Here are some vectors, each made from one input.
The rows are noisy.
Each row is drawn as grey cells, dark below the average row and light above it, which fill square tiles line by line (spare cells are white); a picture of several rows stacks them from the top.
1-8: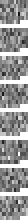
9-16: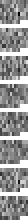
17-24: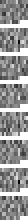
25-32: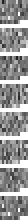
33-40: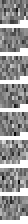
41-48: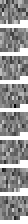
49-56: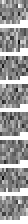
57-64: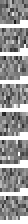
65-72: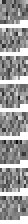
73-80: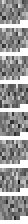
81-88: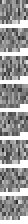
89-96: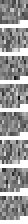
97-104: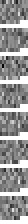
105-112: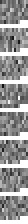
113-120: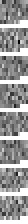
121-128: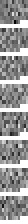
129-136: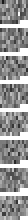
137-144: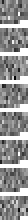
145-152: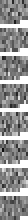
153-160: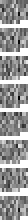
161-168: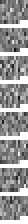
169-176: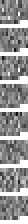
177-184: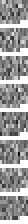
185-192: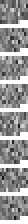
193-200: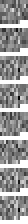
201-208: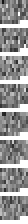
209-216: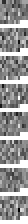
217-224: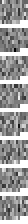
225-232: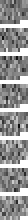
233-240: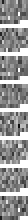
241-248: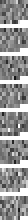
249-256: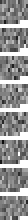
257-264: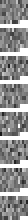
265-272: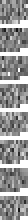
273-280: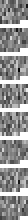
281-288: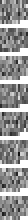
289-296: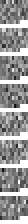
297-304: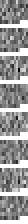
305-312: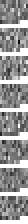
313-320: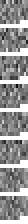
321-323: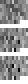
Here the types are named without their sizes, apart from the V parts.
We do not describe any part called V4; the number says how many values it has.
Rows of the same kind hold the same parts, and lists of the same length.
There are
2 kinds of row.
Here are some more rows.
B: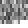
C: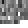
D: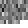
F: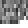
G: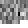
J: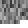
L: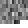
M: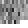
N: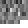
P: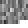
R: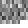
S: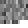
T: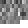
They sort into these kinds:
B, D, G, L, M, R
C, F, J, N, P, S, T

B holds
a label, a point on a line and a value of V4.
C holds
a node of a tree.
